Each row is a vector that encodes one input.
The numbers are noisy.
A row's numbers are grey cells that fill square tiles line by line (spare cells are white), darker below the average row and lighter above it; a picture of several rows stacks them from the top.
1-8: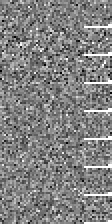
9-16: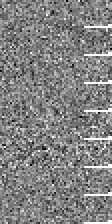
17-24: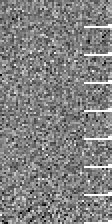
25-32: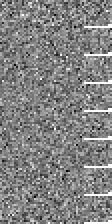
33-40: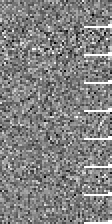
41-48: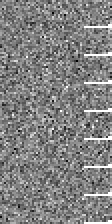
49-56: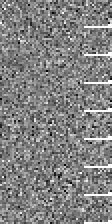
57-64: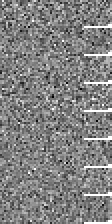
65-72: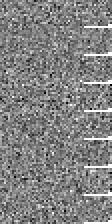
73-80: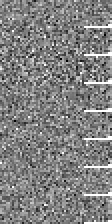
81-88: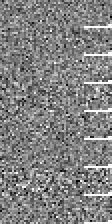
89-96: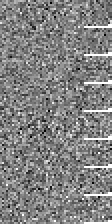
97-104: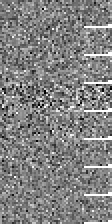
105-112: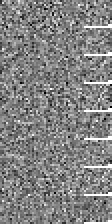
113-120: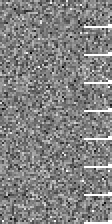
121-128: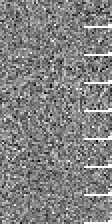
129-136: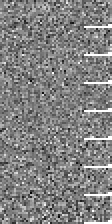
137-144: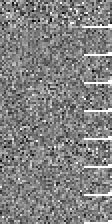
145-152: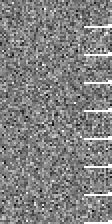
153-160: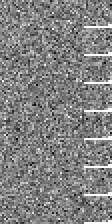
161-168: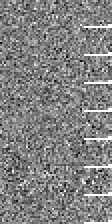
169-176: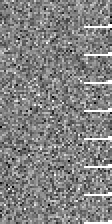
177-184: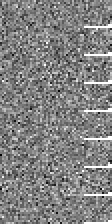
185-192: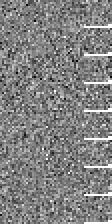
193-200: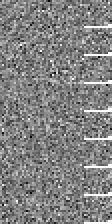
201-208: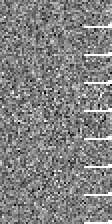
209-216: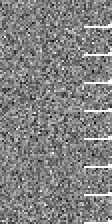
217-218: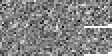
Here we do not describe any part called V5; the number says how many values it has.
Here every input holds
a point on an 11-point circle, a node of a 10-node tree, four true/false values and a value of V5.
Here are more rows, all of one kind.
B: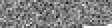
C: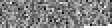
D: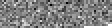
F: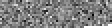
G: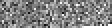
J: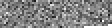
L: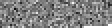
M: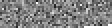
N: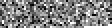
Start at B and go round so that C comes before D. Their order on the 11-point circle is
B, L, F, M, G, J, N, C, D.
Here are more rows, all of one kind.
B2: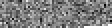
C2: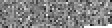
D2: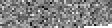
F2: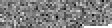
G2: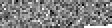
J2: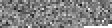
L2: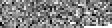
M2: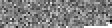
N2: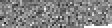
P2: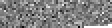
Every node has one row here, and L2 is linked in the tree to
C2.
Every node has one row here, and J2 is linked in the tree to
G2, M2 and N2.
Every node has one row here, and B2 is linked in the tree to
D2 and G2.
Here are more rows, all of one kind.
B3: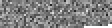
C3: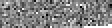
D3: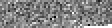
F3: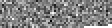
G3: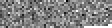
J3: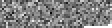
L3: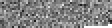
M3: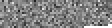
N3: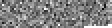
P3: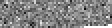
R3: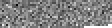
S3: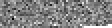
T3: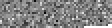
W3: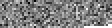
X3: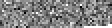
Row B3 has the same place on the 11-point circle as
F3, M3, T3 and W3.
